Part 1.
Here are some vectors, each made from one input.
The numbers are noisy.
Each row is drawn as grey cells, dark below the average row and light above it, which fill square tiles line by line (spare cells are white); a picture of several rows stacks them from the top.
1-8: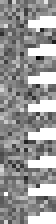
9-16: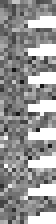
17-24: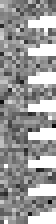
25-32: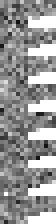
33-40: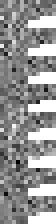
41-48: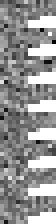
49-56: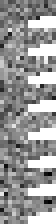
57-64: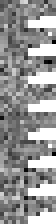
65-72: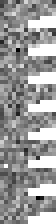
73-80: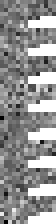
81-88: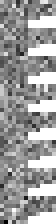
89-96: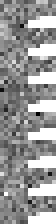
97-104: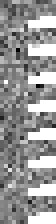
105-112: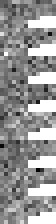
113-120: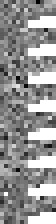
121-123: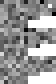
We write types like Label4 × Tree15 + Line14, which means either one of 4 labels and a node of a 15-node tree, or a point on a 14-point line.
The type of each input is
Label10 + Label12 × Line7.
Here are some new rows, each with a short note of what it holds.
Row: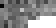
one of 10 labels
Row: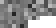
one of 10 labels
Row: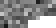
one of 10 labels
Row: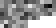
one of 12 labels and a point on a 7-point line
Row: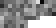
one of 10 labels
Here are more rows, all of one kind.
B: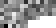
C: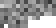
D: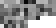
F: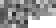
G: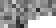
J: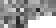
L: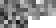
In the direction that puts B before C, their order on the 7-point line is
F, D, B, L, G, C, J.
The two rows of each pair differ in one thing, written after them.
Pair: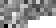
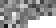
the place on the 7-point line
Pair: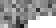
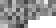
the place on the 7-point line
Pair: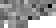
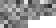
the label
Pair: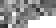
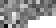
the place on the 7-point line
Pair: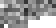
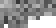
the place on the 7-point line
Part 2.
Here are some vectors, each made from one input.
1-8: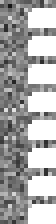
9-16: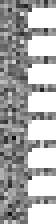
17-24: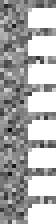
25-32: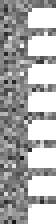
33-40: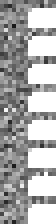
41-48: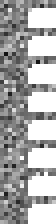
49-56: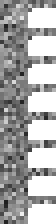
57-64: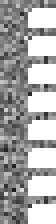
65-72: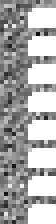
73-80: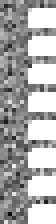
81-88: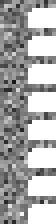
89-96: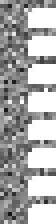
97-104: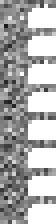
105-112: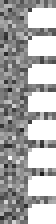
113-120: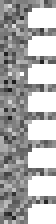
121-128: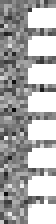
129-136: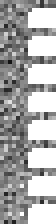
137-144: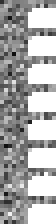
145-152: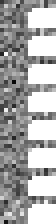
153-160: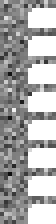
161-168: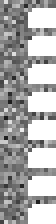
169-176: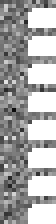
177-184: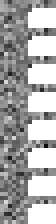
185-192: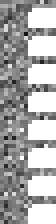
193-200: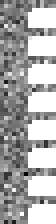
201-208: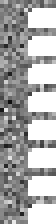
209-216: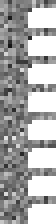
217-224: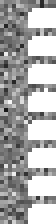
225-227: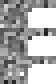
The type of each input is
(Label10 + Tree10) × Tree10.
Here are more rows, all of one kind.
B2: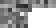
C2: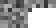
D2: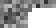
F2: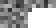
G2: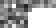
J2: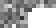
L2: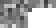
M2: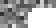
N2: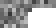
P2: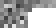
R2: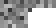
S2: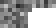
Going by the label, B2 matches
C2, F2 and S2.
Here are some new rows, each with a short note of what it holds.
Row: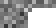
a node of each of two 10-node trees
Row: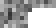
one of 10 labels and a node of a 10-node tree
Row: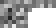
one of 10 labels and a node of a 10-node tree
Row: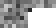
one of 10 labels and a node of a 10-node tree
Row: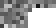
one of 10 labels and a node of a 10-node tree
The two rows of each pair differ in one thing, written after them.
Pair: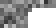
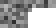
the label
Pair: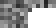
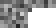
the node of the tree
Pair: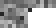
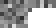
the node of the tree
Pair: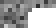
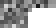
the label
